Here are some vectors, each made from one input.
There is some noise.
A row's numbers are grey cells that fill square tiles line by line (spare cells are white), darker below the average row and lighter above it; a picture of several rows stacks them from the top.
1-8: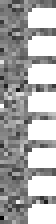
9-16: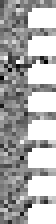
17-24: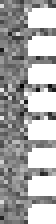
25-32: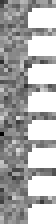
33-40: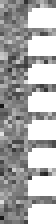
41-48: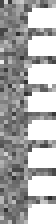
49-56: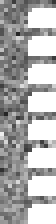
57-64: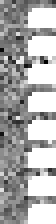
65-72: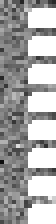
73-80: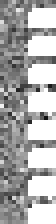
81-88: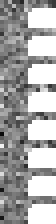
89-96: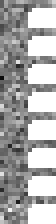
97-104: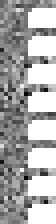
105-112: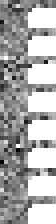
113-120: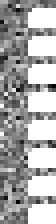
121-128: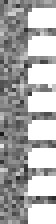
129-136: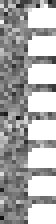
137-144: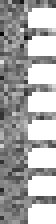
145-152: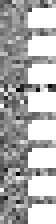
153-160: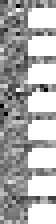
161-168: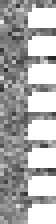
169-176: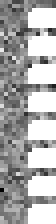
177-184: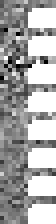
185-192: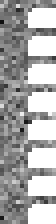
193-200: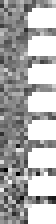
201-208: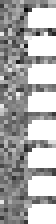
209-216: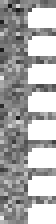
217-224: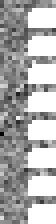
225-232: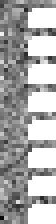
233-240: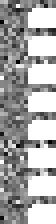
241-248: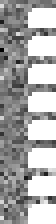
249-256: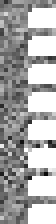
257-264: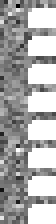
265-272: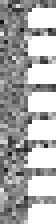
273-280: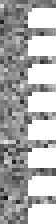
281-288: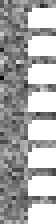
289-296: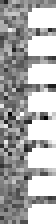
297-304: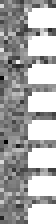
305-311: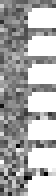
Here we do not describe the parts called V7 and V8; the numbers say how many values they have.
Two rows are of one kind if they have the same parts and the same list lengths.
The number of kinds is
4.
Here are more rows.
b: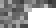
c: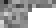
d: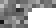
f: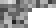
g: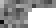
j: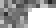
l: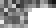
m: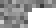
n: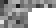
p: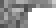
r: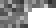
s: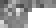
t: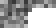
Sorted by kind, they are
b, d, g, r
c, m, n, p, s
f
j, l, t

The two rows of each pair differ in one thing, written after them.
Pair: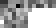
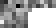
the true/false value
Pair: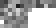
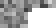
the value of V8
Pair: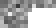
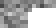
the value of V7
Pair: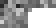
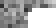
the value of V8
